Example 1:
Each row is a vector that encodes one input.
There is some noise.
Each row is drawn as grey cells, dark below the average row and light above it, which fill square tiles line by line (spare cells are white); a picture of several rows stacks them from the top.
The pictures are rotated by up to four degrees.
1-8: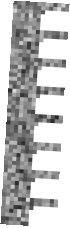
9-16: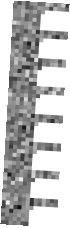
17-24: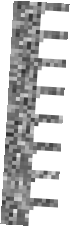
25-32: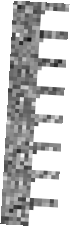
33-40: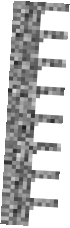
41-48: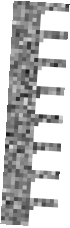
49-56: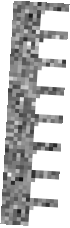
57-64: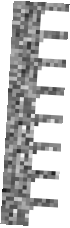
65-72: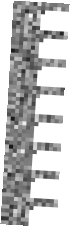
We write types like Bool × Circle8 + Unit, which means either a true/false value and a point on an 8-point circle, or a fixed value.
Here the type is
Bool × Bool × Bool × Bool.
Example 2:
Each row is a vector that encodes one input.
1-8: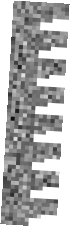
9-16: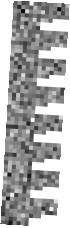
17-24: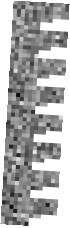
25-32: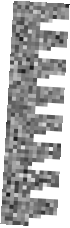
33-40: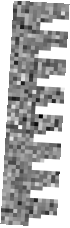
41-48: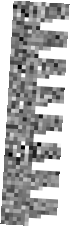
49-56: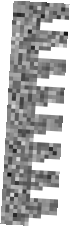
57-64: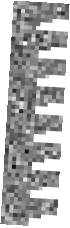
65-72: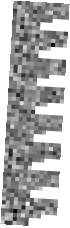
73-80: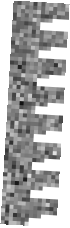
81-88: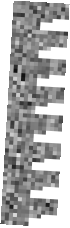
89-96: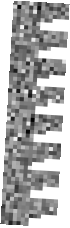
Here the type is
Line12.
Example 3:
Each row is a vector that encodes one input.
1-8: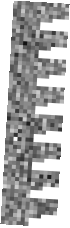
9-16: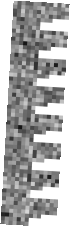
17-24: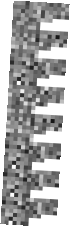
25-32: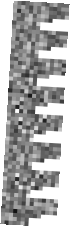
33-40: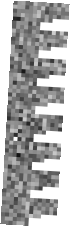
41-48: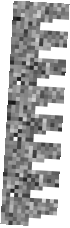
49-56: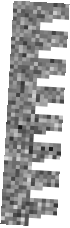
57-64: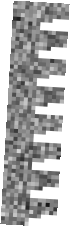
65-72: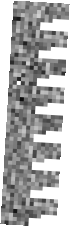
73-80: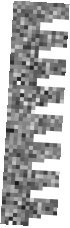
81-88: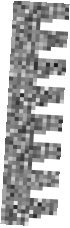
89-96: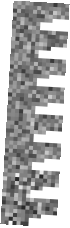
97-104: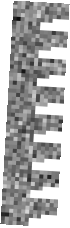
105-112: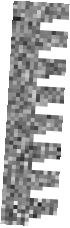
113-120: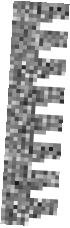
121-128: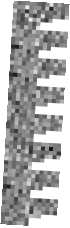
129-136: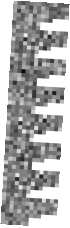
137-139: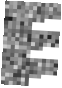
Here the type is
Line10.
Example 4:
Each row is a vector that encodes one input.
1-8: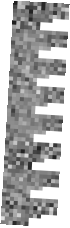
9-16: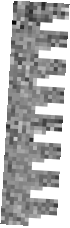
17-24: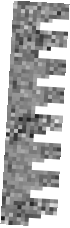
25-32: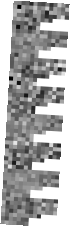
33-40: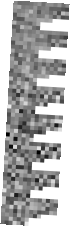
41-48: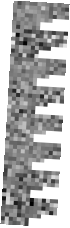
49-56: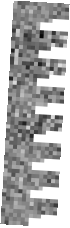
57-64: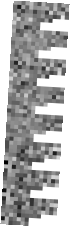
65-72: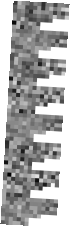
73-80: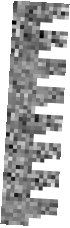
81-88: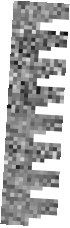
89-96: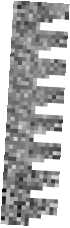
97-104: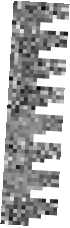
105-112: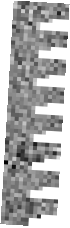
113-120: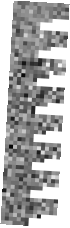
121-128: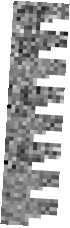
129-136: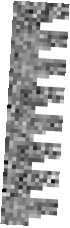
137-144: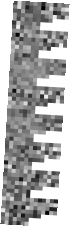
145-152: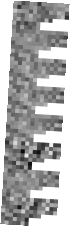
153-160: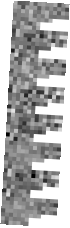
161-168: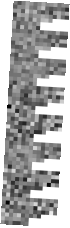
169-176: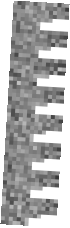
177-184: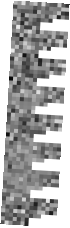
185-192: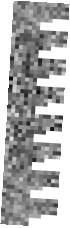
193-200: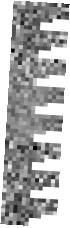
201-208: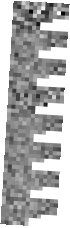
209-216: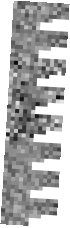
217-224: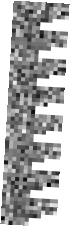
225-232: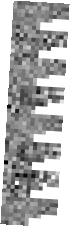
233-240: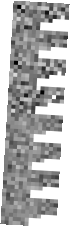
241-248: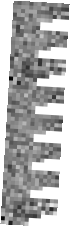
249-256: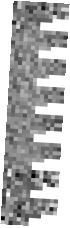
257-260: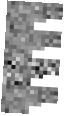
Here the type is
Tree9.
